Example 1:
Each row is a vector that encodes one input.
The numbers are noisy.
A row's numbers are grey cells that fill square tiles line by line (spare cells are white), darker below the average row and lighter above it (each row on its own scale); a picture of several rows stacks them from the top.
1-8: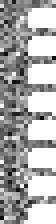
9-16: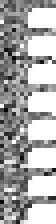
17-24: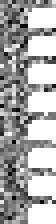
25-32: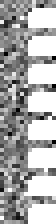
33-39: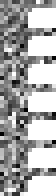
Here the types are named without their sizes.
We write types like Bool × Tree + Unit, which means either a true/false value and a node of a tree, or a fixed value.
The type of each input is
Label + Line.
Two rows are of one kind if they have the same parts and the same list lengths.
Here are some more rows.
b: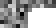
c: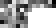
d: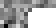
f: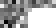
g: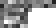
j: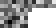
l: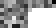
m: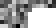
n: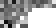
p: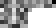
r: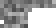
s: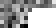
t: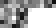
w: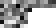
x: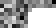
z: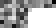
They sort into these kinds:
b, c, g, l, m, p, t, w, x, z
d, f, j, n, r, s

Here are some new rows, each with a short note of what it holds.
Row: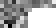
a label
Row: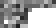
a point on a line
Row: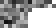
a label
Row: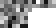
a label
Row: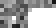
a point on a line
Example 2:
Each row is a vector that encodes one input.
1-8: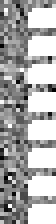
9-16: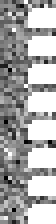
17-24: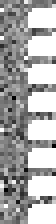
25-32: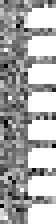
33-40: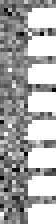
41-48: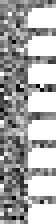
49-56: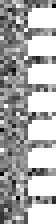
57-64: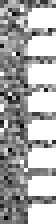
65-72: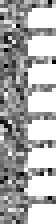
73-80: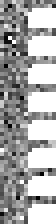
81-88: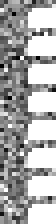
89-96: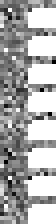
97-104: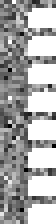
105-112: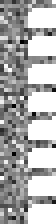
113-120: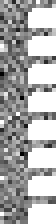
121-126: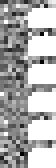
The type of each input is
Circle16 × Tree11.
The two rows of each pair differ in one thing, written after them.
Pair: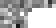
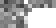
the place on the 16-point circle
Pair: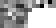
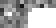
the node of the tree
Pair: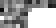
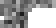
the node of the tree
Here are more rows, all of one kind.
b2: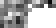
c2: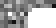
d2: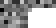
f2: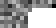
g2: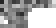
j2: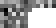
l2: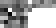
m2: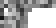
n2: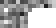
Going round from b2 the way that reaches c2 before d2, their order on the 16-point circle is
b2, c2, g2, d2, l2, j2, f2, n2, m2.
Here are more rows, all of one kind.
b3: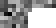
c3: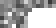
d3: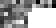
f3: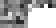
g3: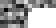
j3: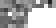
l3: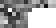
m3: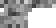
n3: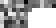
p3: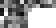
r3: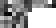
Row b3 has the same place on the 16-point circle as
l3 and r3.
